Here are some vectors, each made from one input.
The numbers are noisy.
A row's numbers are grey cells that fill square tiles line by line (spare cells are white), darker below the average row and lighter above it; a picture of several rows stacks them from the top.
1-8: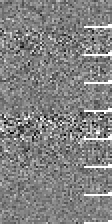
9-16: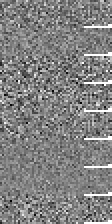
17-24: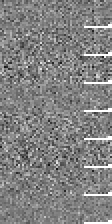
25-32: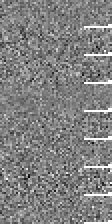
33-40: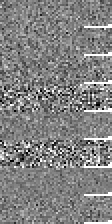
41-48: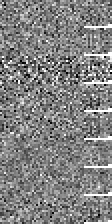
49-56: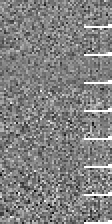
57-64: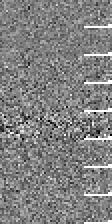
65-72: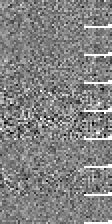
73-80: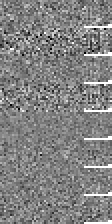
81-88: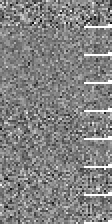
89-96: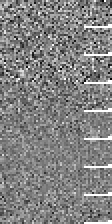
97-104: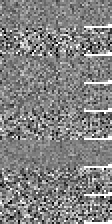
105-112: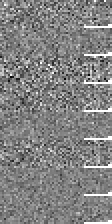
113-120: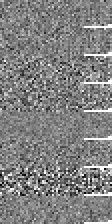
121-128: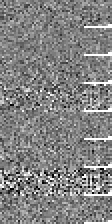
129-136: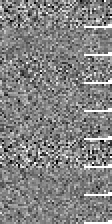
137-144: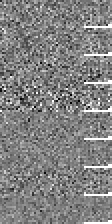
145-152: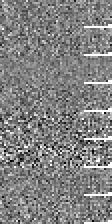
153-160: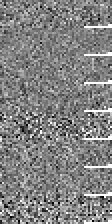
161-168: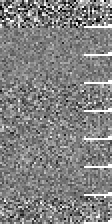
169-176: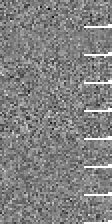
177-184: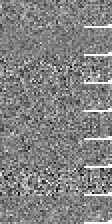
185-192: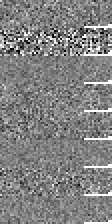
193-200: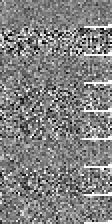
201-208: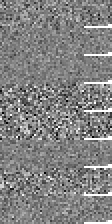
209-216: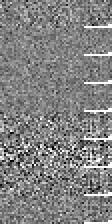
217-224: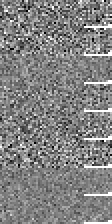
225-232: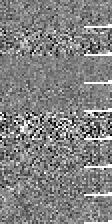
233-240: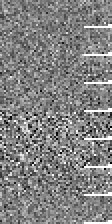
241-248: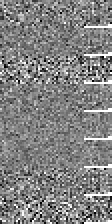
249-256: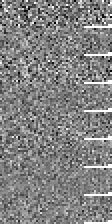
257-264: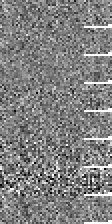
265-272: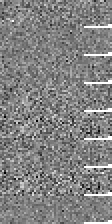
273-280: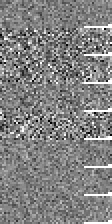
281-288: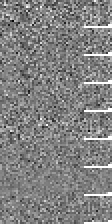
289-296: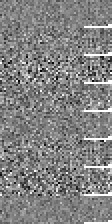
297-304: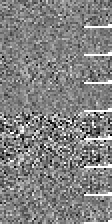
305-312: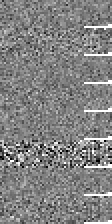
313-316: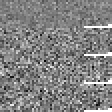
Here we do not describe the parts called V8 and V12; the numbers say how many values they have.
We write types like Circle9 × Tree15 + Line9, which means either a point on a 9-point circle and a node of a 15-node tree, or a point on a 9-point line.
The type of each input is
Bool × (Line11 + V12) × Tree9 + V8.
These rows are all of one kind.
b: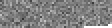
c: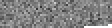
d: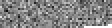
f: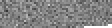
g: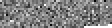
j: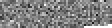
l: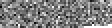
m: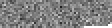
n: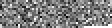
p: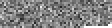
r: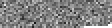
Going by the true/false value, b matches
c and n.
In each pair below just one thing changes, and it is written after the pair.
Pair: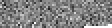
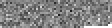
the true/false value
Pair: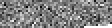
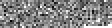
the true/false value
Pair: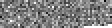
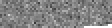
the value of V12
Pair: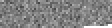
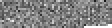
the value of V12
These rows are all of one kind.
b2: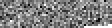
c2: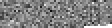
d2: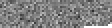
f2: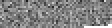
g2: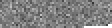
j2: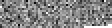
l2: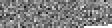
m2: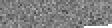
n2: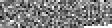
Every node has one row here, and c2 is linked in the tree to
j2 and m2.
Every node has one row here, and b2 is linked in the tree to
n2.
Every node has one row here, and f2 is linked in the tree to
l2 and m2.
